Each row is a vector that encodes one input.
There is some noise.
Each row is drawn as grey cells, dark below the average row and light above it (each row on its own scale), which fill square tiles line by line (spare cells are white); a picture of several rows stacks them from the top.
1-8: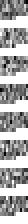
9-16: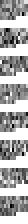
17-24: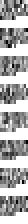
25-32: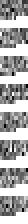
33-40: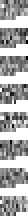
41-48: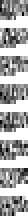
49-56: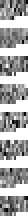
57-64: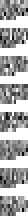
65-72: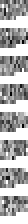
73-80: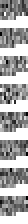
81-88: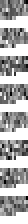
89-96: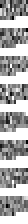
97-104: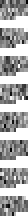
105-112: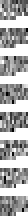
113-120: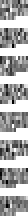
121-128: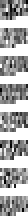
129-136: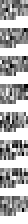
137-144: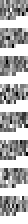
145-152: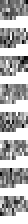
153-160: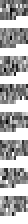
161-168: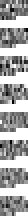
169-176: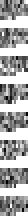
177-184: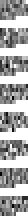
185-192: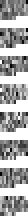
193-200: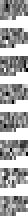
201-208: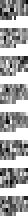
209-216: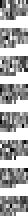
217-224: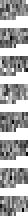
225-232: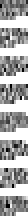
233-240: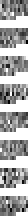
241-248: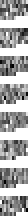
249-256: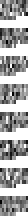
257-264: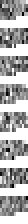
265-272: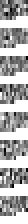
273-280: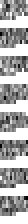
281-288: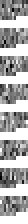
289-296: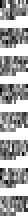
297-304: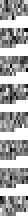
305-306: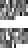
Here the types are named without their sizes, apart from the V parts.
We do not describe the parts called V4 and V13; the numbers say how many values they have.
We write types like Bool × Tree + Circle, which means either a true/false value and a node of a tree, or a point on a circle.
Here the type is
(Label + Line) × V4 × V13.
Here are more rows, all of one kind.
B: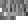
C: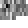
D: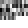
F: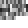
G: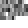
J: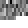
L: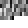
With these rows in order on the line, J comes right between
B and G.
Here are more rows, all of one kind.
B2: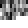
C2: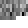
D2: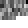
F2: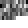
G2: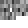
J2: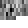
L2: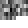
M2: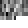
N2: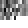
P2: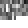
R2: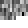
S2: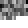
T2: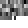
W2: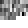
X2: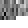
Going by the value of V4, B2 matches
D2, F2, L2 and S2.
